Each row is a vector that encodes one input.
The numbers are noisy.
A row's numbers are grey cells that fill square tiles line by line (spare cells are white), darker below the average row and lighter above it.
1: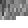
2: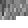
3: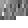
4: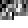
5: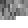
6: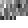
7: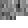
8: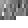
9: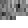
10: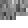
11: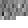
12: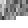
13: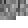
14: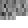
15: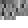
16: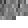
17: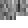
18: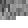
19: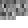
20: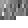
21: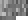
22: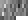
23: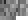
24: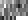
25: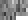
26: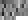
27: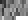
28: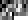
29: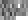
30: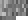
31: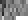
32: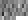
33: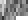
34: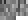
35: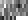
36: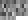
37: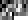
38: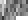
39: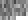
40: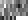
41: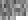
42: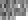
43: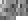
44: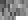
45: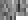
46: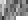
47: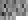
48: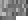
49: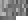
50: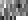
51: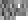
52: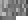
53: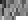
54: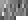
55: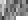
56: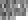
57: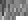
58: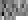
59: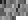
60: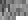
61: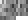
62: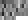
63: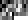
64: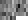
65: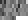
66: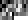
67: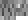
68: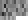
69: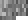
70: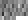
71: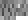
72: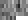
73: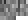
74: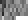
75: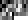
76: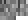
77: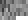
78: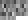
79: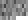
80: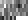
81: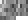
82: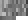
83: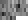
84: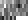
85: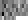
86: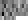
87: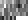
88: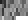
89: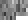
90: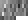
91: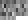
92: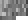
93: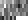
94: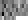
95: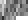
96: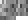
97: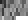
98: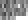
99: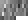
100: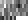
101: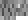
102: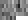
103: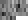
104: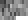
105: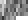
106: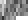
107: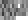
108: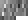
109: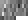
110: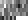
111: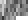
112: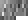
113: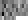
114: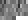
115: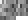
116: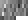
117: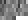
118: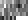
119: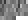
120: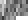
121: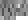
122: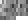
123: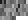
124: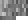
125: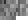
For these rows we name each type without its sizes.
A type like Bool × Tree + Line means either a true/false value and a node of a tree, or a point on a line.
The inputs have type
List(Line).
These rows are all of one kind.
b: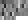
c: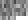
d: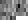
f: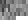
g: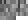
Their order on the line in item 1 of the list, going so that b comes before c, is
d, g, f, b, c.
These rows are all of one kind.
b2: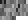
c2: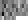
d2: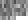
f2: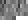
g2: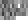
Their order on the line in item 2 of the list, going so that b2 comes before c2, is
b2, c2, f2, d2, g2.
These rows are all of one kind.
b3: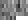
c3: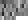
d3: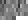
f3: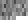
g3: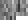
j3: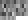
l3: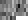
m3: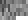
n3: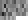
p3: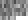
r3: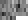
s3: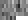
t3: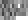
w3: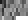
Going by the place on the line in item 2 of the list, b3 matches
d3, f3 and s3.
